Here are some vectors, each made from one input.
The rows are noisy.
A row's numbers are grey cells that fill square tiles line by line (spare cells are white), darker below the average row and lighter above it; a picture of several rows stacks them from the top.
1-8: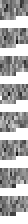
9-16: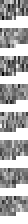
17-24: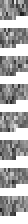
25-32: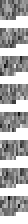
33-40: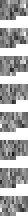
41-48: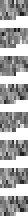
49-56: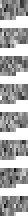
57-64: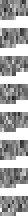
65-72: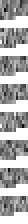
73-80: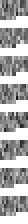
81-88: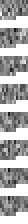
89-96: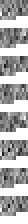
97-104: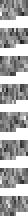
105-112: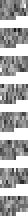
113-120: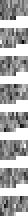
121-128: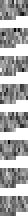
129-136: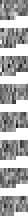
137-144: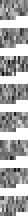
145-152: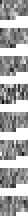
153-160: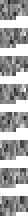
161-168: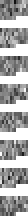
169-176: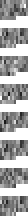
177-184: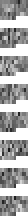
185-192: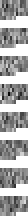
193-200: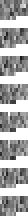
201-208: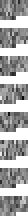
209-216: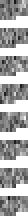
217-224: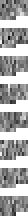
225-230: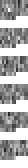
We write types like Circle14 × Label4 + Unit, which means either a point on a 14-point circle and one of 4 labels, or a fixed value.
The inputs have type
Line8 + List3(Line5) + Tree9.
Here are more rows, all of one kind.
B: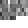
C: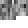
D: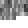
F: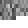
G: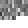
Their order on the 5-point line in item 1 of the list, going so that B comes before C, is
B, F, G, D, C.
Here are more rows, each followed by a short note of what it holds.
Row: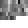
a list of three items
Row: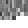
a list of two items
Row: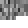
a list of three items
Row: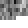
a list of one item
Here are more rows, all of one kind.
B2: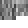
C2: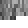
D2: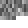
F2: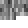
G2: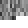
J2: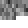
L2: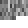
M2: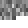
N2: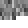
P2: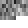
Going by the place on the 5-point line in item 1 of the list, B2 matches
G2 and L2.
